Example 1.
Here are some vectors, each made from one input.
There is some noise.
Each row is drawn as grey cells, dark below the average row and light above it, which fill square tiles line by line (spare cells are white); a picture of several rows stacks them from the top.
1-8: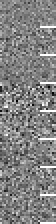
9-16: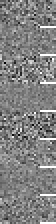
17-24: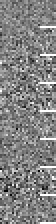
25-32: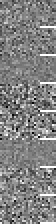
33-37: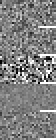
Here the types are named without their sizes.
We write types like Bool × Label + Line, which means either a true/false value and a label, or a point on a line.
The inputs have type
Bool × Circle.
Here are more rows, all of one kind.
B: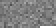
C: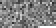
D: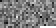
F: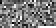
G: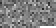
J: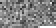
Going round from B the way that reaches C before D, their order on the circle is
B, J, C, F, G, D.
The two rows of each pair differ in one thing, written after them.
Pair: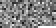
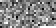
the true/false value
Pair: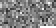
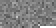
the true/false value
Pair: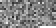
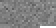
the place on the circle
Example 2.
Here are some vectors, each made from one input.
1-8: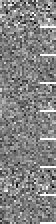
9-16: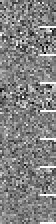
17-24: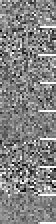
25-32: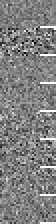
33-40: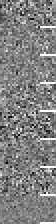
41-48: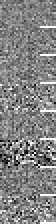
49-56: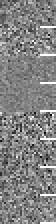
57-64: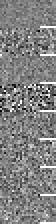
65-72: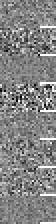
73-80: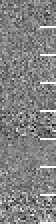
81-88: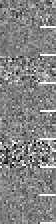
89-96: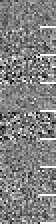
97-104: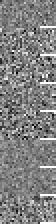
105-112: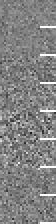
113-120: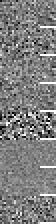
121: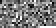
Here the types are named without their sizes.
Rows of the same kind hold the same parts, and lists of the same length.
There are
3 kinds of row.
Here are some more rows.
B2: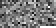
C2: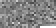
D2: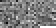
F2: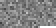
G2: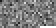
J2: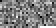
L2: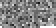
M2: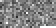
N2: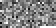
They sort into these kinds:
B2, D2, G2, J2
C2, F2, M2, N2
L2

